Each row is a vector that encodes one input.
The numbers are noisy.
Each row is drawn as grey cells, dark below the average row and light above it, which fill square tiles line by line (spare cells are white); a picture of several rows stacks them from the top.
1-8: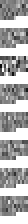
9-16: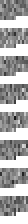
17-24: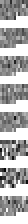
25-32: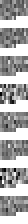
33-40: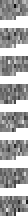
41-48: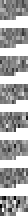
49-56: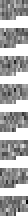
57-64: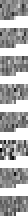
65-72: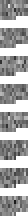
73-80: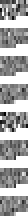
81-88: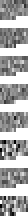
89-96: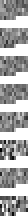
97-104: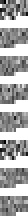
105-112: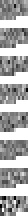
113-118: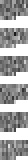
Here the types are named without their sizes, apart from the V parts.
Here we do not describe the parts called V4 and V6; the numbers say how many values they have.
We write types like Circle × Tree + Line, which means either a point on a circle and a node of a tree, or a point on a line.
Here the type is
(Bool × Bool × Bool × Bool + V6) × Label + V4.
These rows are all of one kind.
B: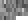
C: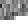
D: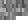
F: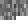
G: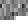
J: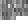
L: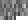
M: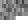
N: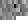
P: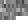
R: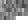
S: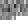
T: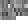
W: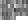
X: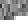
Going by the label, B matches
D, M, P and R.
